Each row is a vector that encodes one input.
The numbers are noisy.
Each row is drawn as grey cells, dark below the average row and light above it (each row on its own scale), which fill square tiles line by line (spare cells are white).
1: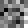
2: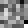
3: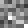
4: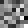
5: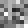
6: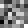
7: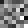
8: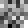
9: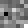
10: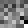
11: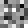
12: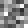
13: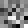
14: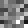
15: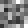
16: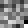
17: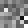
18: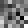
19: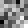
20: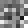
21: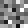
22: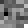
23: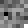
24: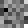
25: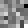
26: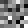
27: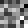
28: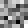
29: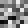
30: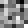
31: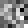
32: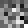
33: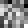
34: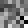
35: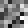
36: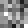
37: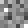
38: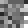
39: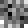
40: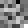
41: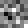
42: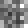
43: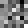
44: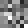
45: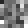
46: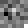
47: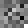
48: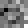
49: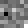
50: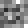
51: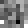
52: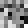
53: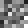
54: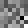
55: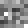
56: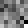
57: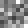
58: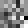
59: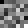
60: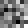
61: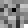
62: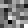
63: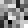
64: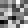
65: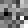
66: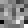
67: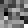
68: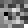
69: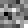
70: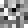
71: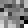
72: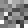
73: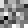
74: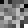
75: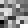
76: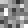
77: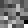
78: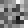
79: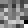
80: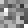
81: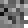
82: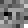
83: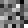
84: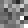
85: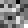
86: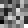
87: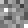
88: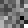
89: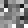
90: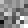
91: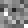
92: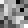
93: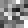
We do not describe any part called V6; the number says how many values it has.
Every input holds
a value of V6, together with either a point on a 4-point line, or three true/false values.
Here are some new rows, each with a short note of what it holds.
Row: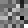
a point on a 4-point line and a value of V6
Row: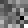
a point on a 4-point line and a value of V6
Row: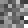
a point on a 4-point line and a value of V6
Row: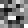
three true/false values and a value of V6
